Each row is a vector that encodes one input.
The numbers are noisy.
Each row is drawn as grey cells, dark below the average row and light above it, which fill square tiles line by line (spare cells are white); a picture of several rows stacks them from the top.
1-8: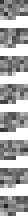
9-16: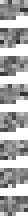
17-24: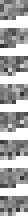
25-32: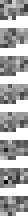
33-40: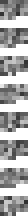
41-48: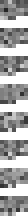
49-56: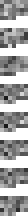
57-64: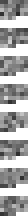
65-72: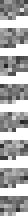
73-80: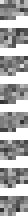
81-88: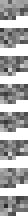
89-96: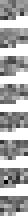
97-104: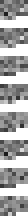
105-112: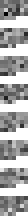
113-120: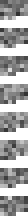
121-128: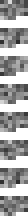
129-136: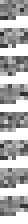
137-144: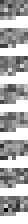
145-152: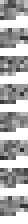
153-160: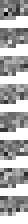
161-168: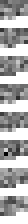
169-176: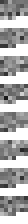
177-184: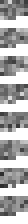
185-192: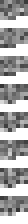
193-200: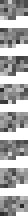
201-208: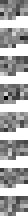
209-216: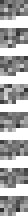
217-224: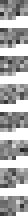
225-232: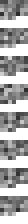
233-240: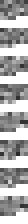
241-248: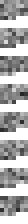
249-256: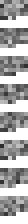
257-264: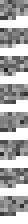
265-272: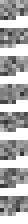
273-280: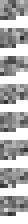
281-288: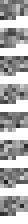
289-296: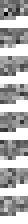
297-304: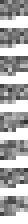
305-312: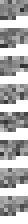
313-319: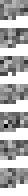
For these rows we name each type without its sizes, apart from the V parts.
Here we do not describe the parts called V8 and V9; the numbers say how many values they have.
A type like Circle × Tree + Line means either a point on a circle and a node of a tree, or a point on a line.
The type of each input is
List(Circle) + V8 × V9.
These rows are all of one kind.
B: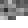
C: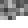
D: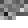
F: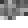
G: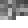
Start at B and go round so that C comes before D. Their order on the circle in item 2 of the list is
B, C, D, F, G.
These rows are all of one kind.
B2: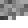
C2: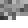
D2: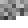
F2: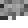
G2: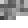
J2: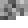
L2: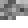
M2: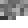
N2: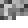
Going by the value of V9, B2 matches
C2, F2 and N2.
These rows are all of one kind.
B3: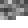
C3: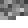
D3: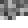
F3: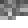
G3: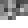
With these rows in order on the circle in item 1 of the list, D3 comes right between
B3 and G3.
